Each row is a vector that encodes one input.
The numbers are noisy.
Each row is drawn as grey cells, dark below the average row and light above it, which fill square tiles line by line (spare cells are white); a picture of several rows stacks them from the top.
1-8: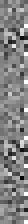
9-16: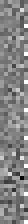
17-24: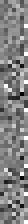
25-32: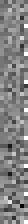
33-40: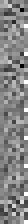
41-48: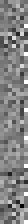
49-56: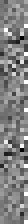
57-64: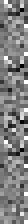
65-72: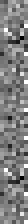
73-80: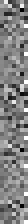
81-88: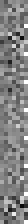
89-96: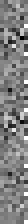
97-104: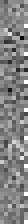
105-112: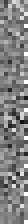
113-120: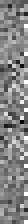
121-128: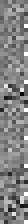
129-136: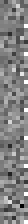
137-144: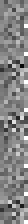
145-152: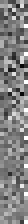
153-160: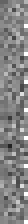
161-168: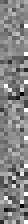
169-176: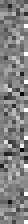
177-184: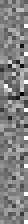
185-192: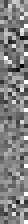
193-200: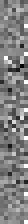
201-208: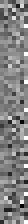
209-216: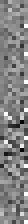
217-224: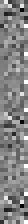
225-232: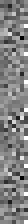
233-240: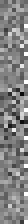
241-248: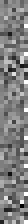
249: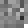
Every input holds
either a point on a 6-point line, or a list of up to two points on a 7-point line.
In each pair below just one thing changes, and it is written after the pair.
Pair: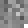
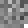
the place on the 7-point line in item 1 of the list
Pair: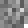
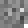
the place on the 7-point line in item 2 of the list
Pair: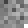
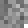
the place on the 7-point line in item 2 of the list
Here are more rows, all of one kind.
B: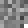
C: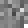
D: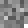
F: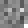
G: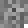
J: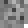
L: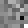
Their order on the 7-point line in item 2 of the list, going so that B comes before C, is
J, D, F, G, B, L, C.
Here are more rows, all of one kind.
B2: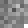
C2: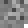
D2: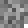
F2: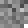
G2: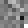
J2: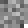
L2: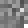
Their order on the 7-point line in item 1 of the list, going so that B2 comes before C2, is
J2, B2, C2, G2, D2, F2, L2.
